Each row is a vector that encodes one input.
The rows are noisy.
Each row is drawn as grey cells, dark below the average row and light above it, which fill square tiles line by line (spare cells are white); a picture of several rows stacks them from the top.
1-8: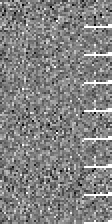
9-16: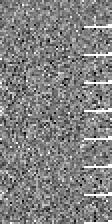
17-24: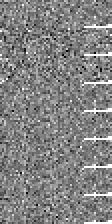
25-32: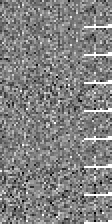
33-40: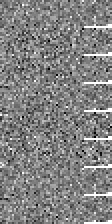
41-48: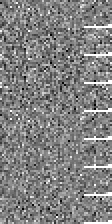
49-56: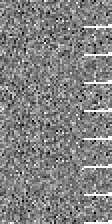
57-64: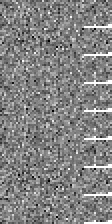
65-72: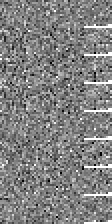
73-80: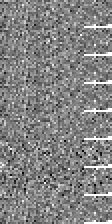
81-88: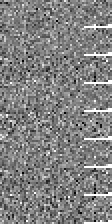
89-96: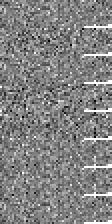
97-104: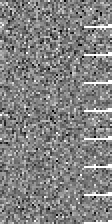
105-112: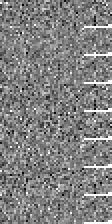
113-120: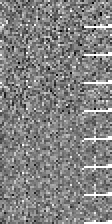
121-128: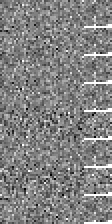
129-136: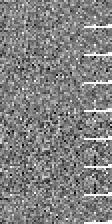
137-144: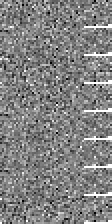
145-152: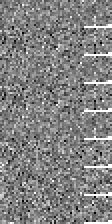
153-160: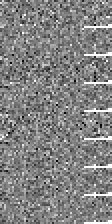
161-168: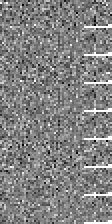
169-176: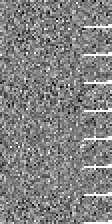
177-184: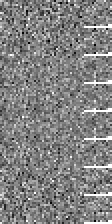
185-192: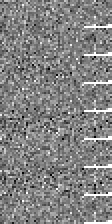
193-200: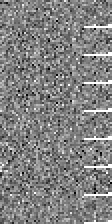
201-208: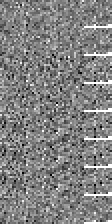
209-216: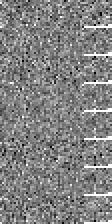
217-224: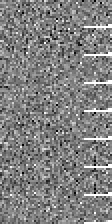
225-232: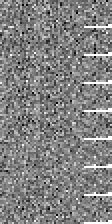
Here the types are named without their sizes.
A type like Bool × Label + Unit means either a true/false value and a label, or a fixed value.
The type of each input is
Line + Tree × Tree.
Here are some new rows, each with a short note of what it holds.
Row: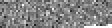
a point on a line
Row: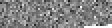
a point on a line
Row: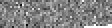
a point on a line
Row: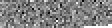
a node of each of two trees
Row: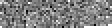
a node of each of two trees
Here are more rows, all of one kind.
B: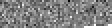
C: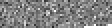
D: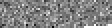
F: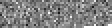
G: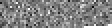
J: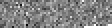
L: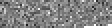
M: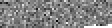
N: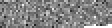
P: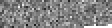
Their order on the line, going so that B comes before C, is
G, F, B, P, J, L, D, C, N, M.
